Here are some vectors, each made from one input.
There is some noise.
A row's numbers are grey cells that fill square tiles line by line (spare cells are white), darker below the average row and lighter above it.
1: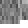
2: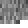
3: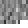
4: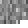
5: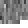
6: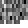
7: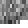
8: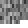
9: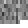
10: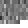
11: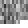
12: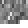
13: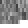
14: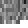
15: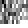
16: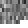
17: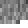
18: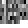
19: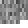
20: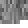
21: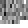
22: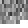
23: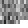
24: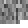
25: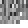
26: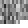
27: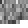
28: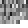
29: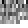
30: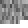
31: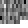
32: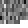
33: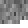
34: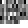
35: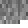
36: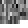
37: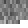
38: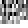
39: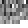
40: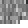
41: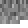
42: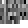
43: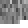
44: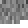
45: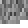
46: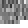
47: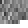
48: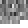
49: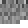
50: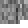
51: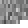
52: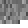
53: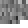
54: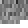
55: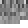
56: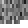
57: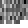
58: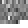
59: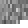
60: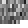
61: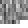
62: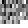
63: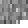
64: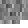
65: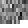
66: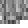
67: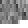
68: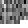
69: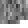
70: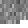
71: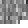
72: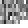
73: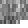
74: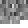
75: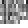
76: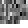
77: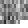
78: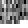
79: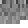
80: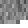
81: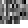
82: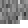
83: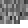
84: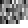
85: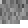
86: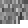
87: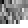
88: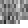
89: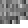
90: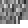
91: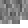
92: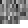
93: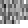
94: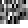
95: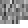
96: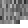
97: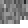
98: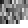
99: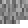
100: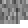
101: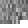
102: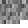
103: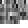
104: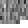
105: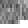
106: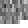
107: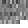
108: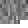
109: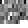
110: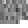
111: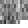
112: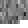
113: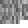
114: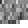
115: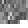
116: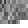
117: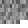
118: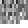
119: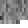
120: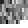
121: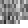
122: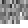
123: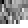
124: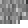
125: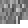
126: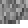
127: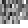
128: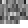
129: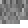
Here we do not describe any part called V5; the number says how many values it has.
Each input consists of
a list of up to two items, each either a point on a 3-point line and a point on a 4-point line, or a true/false value and a value of V5.
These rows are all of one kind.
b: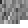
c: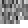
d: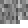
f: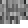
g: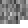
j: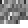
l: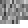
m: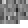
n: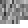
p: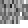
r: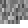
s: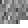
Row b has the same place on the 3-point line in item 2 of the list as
d, g, m and r.
